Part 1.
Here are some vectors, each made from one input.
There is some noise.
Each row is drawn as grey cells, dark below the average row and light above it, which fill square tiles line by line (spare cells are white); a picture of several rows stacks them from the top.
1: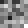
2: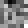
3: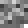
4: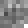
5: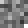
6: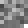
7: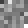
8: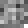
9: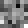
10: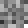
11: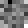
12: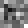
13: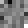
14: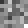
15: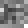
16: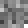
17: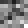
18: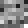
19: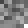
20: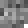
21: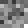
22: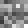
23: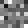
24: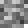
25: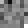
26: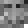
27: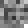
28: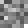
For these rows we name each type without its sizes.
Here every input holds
three true/false values.
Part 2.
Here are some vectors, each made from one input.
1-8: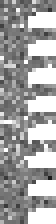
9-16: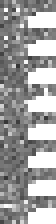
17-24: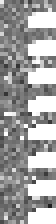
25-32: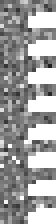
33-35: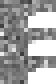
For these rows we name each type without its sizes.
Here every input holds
a node of a tree.
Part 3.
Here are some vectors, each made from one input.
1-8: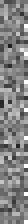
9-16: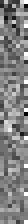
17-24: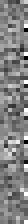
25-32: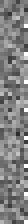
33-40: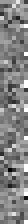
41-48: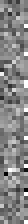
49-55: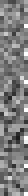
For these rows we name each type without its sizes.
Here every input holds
a node of a tree.
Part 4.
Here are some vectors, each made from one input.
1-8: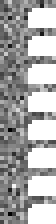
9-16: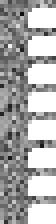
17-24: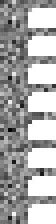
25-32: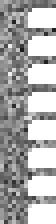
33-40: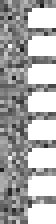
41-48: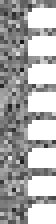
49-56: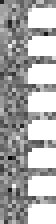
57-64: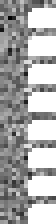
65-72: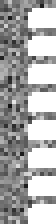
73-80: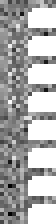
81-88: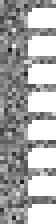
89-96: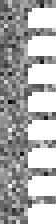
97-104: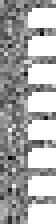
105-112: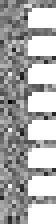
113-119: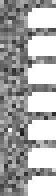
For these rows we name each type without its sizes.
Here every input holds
a point on a circle.
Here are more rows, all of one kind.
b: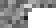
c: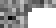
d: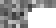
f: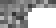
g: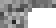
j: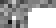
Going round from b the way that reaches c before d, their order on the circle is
b, c, g, f, d, j.
